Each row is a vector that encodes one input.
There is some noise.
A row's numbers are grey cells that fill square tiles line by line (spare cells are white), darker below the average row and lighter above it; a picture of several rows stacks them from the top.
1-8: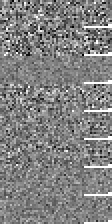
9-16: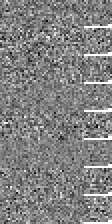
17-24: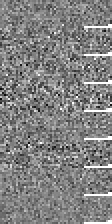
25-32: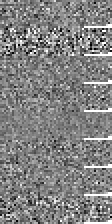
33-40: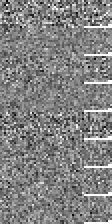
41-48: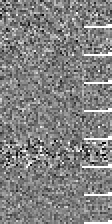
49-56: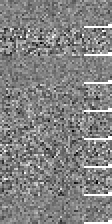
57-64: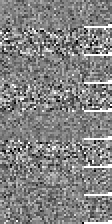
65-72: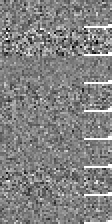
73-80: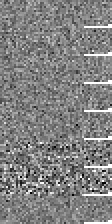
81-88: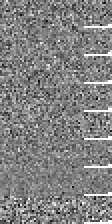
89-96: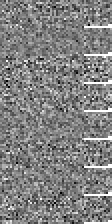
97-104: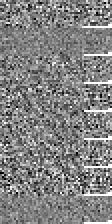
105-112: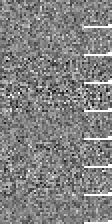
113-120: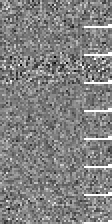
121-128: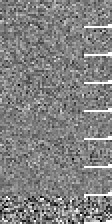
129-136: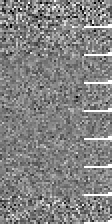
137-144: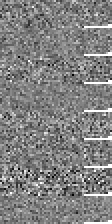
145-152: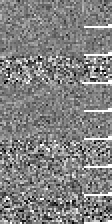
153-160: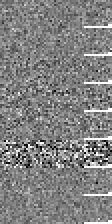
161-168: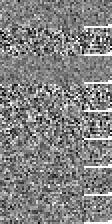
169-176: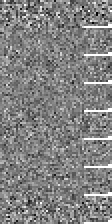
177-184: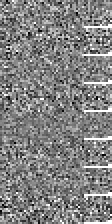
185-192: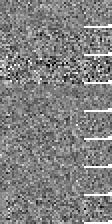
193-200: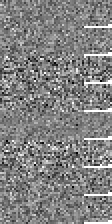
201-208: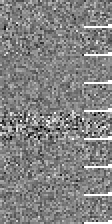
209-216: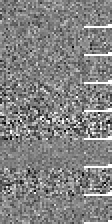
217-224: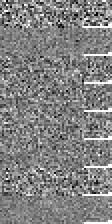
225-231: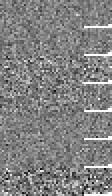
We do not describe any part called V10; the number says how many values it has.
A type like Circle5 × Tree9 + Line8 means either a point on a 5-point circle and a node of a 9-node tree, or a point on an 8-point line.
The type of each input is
(Bool × Bool × Bool × Bool × (Label4 + Line7) + Line6) × V10.
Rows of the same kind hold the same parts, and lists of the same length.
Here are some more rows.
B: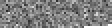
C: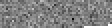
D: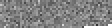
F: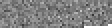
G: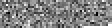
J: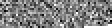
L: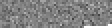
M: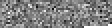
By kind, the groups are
B, C, D, L
F, G
J, M

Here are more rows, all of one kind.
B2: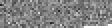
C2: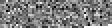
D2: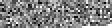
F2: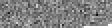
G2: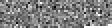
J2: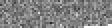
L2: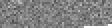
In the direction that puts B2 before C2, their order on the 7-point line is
J2, L2, G2, D2, B2, C2, F2.
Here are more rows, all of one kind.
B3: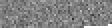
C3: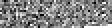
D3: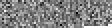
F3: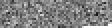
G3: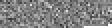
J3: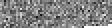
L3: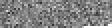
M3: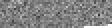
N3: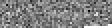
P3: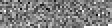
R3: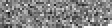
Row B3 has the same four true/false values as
F3, J3 and M3.
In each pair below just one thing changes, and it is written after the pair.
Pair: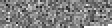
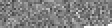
one of the four true/false values
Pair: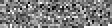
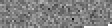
one of the four true/false values
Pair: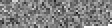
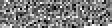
the value of V10
